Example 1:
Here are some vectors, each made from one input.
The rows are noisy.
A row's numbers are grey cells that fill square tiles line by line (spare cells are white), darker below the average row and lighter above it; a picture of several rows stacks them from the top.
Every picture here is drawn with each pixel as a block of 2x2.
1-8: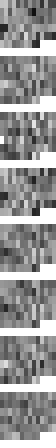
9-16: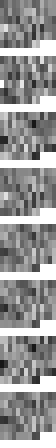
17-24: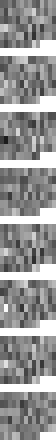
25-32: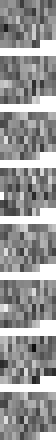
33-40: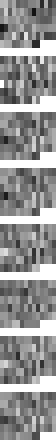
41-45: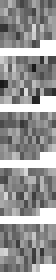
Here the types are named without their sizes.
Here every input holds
a point on a line.
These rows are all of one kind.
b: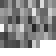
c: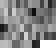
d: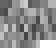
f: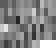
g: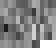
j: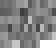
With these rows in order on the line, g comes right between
c and j.
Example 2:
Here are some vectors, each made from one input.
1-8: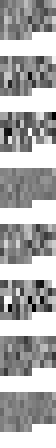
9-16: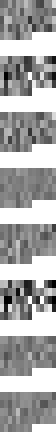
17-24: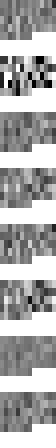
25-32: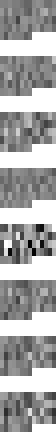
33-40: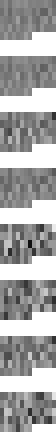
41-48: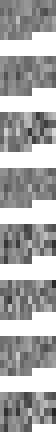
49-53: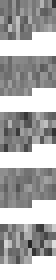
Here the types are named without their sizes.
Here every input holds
a point on a line.
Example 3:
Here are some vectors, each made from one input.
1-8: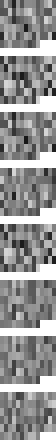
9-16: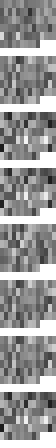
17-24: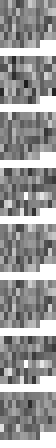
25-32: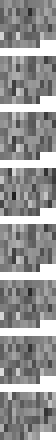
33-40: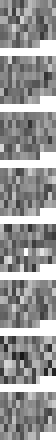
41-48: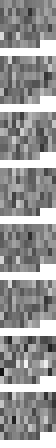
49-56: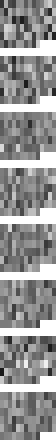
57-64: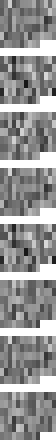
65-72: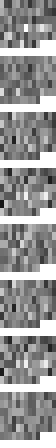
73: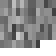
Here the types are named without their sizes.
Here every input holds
a point on a line.
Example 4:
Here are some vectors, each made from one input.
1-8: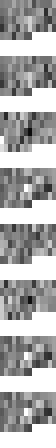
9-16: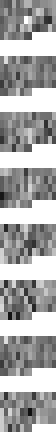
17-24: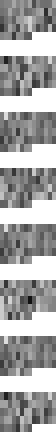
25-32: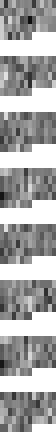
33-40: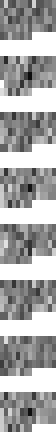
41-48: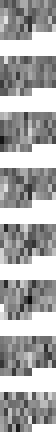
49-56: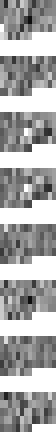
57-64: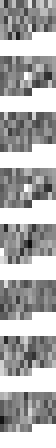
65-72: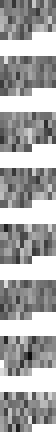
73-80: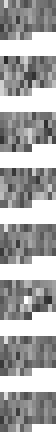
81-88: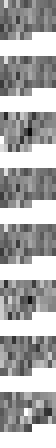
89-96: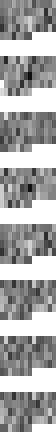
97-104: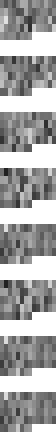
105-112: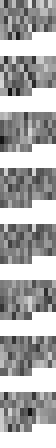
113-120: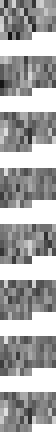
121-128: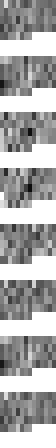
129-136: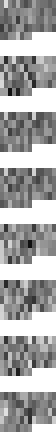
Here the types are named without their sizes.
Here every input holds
a point on a circle.
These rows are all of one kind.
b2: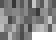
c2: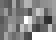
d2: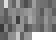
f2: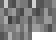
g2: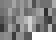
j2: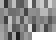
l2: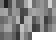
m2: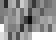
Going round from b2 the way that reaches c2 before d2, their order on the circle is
b2, m2, j2, l2, c2, g2, d2, f2.
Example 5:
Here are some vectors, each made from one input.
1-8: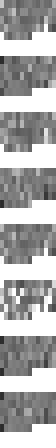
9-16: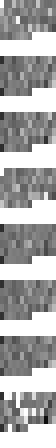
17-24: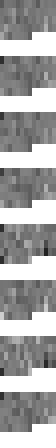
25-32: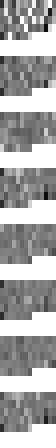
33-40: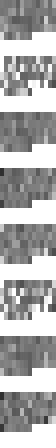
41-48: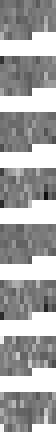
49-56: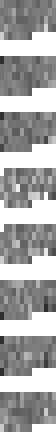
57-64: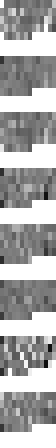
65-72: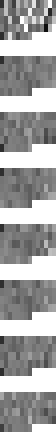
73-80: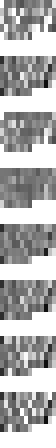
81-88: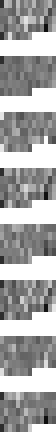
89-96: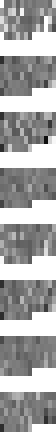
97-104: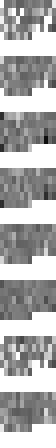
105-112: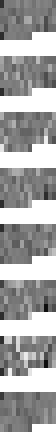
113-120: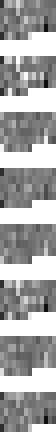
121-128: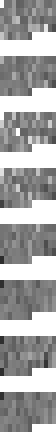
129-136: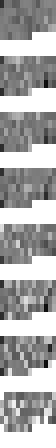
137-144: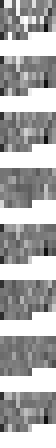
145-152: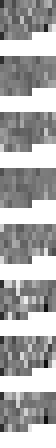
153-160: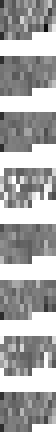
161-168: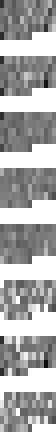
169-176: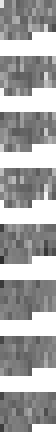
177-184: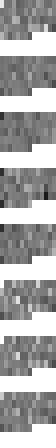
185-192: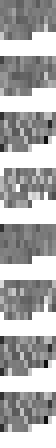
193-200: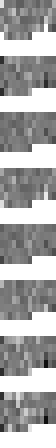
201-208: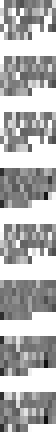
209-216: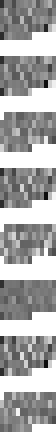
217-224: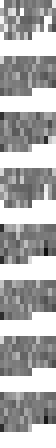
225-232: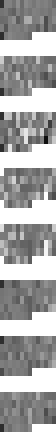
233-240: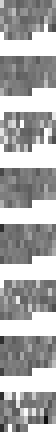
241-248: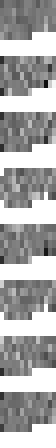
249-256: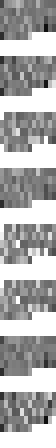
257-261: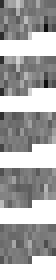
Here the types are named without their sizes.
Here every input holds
a point on a line.
